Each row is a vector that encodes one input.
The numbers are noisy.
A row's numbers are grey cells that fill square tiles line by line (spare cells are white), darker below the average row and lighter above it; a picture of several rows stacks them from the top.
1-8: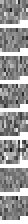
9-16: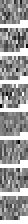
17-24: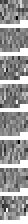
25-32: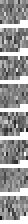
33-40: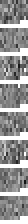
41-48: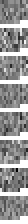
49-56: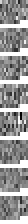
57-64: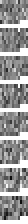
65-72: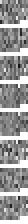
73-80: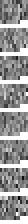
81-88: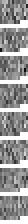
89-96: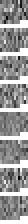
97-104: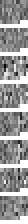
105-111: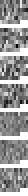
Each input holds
one of 5 labels, together with either one of 5 labels, or a point on a 5-point line.
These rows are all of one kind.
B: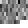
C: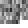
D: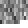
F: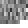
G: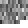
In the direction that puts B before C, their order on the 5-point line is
G, D, B, C, F.
